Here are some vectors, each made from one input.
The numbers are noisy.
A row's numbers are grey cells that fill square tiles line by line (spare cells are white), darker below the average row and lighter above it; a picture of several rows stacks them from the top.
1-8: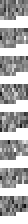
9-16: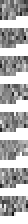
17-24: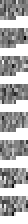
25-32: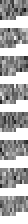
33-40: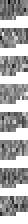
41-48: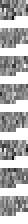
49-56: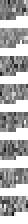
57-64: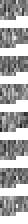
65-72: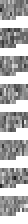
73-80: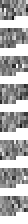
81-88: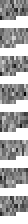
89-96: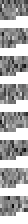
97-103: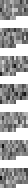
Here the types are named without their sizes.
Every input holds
a list of points on a line.
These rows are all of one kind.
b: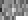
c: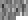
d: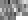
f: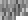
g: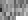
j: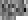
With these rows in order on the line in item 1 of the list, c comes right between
d and j.
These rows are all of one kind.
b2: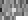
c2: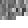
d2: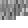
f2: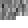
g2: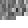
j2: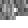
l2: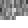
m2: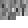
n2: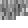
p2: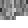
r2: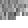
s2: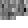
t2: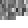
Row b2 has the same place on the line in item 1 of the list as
j2, l2 and p2.
